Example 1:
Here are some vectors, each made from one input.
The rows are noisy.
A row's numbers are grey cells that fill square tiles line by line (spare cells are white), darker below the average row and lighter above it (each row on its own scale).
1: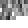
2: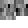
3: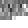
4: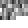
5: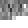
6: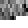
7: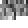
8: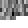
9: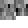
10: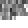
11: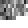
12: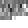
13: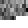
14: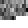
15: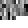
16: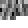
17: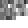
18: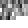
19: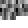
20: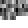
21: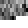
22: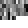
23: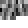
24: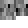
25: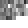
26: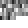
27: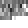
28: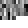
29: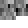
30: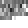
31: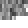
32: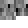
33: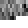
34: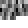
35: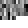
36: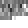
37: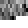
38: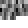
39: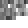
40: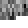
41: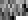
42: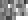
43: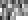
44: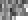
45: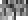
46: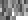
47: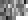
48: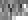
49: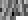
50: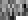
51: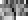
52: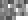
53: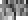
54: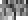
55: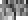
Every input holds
either a fixed value, or three true/false values.
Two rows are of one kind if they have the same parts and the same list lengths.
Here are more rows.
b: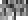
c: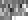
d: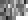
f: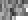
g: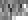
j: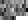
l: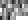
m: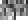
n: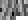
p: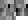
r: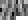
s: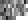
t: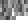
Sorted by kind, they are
b, m
c, d, f, g, j, l, n, p, r, s, t

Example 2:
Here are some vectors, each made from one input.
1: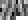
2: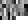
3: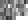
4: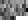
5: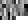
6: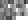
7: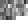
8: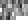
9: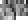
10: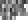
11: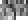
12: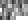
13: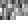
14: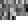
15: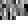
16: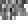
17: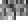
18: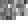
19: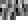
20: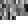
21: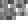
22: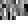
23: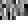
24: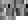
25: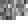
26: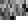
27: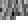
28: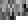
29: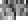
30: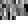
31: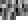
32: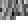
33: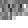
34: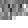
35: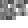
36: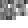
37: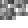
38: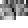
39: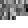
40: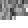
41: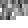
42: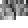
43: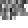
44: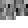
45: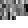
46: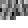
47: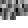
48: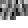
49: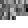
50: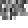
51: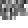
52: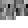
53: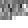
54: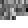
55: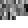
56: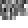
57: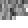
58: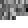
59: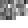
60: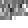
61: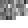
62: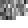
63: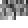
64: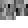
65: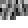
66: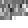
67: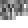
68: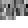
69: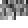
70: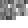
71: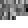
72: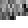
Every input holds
either a fixed value, or three true/false values.
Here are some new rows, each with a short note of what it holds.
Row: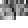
a fixed value
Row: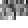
a fixed value
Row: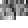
a fixed value
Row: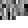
three true/false values
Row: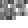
three true/false values
